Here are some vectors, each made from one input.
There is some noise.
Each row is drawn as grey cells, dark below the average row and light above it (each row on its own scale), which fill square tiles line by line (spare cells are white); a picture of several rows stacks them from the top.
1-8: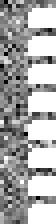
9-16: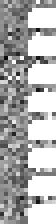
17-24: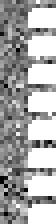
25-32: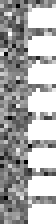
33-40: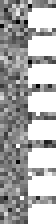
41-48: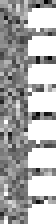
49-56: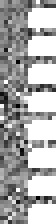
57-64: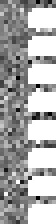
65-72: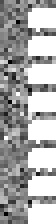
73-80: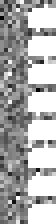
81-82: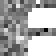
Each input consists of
one of 5 labels, together with a list of up to two points on a 6-point line.
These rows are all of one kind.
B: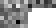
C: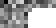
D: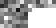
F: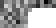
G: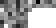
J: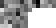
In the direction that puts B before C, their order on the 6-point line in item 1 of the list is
B, F, J, G, D, C.
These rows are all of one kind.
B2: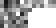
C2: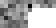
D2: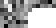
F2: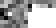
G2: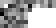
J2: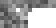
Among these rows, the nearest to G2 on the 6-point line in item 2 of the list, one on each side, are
D2 and F2.
